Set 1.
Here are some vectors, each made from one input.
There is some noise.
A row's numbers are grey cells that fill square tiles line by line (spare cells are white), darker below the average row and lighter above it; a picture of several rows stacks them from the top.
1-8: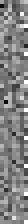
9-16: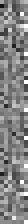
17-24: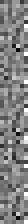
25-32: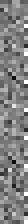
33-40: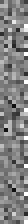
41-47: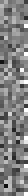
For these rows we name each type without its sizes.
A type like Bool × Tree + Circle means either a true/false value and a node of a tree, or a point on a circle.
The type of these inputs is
Bool × Bool × Bool + Line.
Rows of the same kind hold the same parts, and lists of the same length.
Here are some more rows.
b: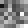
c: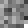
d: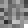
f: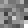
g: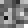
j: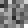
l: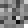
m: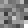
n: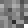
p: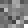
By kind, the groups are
b, g, j, l
c, d, f, m, n, p

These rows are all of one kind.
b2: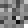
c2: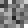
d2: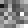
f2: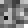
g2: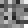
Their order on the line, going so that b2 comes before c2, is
b2, c2, g2, f2, d2.
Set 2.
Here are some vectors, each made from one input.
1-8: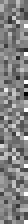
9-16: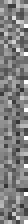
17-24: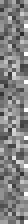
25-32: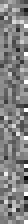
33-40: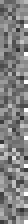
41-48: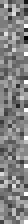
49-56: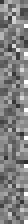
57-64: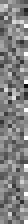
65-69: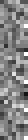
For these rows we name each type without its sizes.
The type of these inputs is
Bool × Bool × Bool + Circle.
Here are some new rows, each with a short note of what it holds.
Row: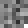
three true/false values
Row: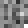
three true/false values
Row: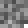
three true/false values
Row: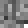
three true/false values
